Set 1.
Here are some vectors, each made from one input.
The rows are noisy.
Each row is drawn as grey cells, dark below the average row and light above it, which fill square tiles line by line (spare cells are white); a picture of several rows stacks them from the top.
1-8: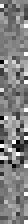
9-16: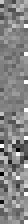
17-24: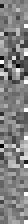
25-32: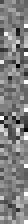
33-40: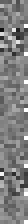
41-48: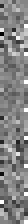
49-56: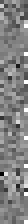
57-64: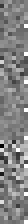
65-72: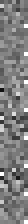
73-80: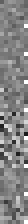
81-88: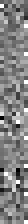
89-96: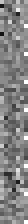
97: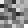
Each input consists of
a list of up to two points on a 5-point line.
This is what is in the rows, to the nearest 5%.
All of them are lists of up to two points on a 5-point line: about 5% are empty, 45% hold one and 50% two.
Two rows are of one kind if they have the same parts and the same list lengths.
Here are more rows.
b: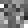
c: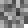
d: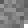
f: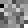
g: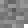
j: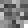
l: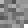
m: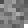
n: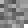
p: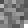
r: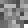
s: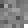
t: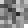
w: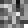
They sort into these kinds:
b, g, l, n, r, t, w
c
d, f, j, m, p, s

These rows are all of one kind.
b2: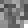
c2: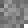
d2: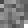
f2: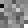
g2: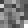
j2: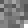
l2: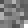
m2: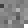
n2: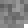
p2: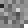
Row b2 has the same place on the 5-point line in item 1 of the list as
d2, g2, j2 and n2.
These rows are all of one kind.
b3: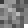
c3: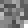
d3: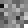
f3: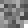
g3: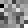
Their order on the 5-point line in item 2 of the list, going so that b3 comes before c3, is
b3, g3, d3, f3, c3.
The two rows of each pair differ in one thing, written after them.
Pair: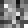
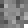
the place on the 5-point line in item 2 of the list
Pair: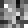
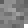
the place on the 5-point line in item 1 of the list
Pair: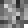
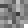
the place on the 5-point line in item 1 of the list
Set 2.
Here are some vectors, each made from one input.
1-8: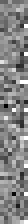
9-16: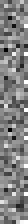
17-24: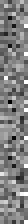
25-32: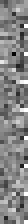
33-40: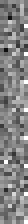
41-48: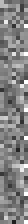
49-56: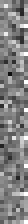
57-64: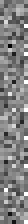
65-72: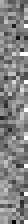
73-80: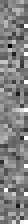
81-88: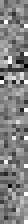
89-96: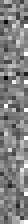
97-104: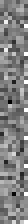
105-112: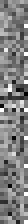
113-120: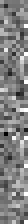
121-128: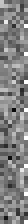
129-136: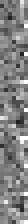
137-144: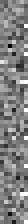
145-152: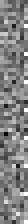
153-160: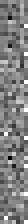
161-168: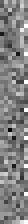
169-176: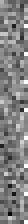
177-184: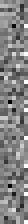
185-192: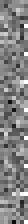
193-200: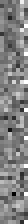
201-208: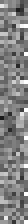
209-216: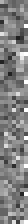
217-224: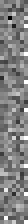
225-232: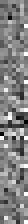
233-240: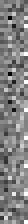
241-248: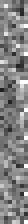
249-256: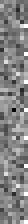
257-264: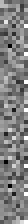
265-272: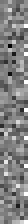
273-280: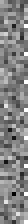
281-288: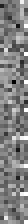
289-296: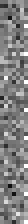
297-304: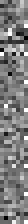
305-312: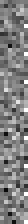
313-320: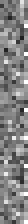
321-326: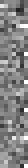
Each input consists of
a list of up to two points on a 10-point circle.
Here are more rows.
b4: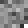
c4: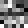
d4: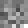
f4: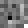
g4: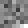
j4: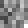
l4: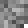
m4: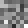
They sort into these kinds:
b4, d4, f4, g4, j4, l4
c4
m4

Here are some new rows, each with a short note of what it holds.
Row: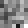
a list of two items
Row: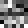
the empty list
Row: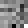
a list of one item
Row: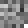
a list of one item
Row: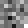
a list of one item
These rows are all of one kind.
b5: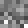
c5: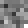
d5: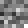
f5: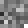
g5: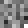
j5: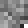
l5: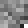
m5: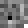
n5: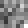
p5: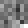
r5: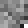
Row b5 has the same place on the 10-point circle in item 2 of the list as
g5, j5, l5 and r5.
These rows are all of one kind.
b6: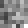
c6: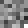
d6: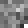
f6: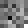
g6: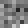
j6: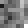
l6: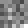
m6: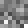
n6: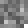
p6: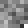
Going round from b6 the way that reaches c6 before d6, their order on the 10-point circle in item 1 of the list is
b6, l6, g6, c6, d6, p6, m6, n6, f6, j6.
